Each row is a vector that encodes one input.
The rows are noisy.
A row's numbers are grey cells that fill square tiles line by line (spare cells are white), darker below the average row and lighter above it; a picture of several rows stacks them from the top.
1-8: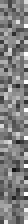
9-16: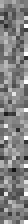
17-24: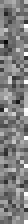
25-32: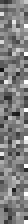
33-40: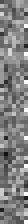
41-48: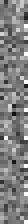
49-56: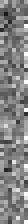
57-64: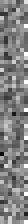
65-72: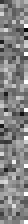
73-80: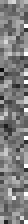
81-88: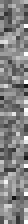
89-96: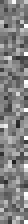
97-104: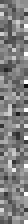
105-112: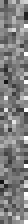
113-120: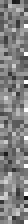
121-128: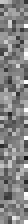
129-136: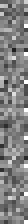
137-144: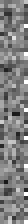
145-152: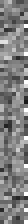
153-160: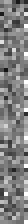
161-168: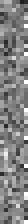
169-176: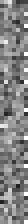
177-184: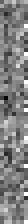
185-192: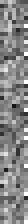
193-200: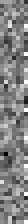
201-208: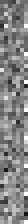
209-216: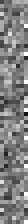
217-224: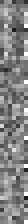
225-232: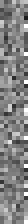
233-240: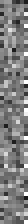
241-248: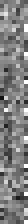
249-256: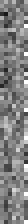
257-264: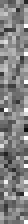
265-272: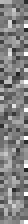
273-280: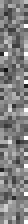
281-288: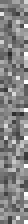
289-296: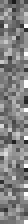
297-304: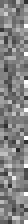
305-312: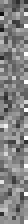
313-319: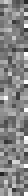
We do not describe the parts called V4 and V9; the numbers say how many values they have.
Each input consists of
a value of V9, together with either a point on a 5-point line and a true/false value, or a value of V4.
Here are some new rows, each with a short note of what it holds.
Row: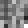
a value of V4 and a value of V9
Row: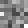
a value of V4 and a value of V9
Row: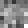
a point on a 5-point line, a true/false value and a value of V9
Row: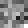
a point on a 5-point line, a true/false value and a value of V9
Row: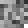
a point on a 5-point line, a true/false value and a value of V9
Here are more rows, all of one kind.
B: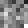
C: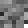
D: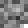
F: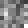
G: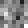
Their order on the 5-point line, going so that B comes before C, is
B, F, G, D, C.
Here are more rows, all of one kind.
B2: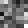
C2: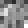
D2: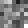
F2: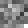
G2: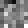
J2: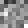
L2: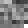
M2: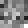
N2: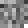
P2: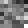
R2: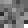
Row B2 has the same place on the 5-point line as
G2 and R2.
